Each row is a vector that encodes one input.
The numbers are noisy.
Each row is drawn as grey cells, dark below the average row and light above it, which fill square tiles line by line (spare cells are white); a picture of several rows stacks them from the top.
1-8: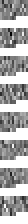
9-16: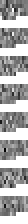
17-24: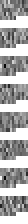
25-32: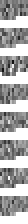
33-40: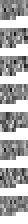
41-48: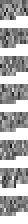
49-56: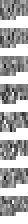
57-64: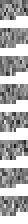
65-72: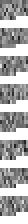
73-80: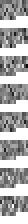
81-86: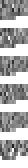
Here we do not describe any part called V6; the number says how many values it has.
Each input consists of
a value of V6, together with a list of up to two points on a 5-point line.
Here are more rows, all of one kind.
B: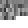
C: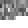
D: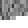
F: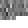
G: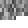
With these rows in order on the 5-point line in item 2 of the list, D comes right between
C and G.
